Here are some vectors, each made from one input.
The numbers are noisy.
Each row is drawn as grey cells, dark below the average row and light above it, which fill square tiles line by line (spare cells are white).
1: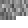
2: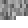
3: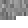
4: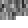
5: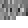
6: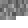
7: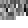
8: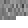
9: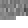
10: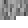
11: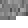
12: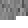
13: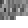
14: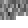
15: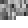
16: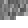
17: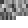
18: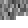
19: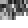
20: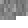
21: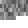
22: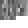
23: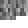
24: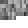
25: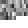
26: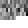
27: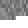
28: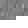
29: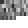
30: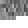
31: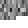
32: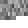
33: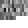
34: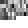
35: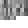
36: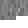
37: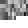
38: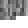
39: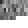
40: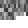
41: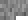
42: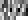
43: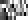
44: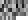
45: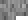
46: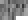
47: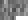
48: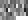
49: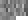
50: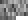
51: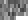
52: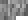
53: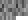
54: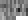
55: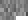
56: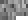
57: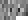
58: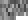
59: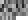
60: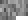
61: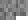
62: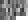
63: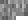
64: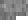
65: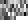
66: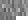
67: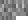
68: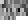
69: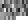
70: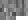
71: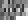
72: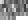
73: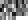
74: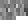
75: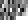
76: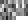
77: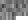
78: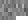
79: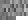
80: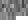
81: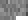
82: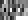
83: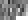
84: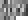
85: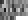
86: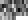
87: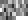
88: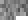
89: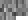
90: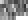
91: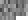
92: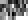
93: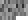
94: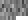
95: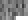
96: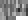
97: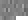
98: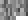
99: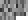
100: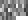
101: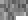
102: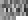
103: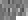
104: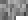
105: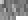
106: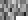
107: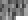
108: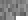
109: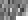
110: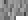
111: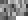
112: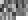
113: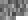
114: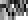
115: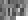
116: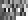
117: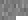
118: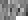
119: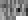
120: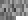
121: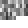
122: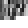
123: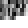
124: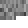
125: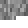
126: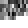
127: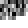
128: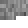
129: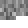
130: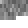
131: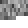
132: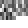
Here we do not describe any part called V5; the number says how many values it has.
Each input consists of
a list of up to two items, each a true/false value and a value of V5.
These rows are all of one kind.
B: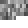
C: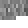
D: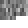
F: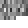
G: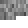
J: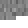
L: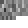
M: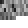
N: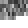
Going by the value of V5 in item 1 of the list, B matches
F, M and N.
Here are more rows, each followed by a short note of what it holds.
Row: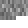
a list of one item
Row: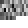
a list of one item
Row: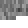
the empty list
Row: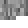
a list of one item
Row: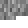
a list of two items
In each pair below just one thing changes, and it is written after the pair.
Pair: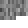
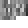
the value of V5 in item 1 of the list
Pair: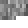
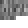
the true/false value in item 1 of the list
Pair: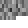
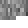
the true/false value in item 2 of the list
